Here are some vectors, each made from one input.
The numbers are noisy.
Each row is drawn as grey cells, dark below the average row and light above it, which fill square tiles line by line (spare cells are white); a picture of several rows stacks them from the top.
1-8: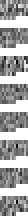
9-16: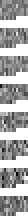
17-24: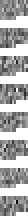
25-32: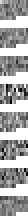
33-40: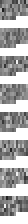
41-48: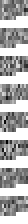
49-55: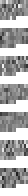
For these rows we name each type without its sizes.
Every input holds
a point on each of two lines and a true/false value.
